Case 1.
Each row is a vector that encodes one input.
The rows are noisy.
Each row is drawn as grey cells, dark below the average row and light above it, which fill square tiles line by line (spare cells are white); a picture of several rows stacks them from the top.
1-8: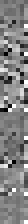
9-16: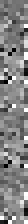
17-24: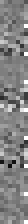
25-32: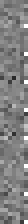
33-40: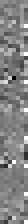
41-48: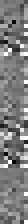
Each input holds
a node of a 7-node tree and a true/false value.
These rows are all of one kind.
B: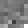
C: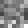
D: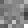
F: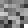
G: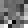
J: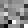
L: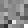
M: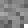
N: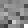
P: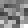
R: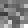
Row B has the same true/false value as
C, D, G and R.
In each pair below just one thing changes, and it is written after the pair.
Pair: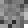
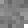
the node of the tree
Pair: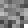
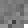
the true/false value
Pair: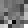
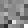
the true/false value
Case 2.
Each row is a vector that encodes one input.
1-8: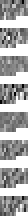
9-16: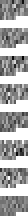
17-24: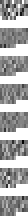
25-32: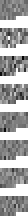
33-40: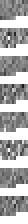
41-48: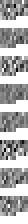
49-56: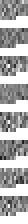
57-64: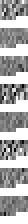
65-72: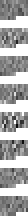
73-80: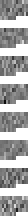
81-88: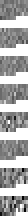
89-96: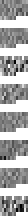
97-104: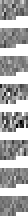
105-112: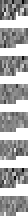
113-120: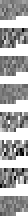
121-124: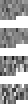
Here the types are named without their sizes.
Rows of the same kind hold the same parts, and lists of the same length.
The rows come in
2 kinds.
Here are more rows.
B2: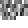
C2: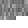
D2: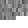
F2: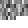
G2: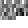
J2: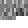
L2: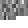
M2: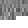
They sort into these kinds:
B2, F2
C2, D2, G2, J2, L2, M2

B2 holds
a point on a circle.
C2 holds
five true/false values.
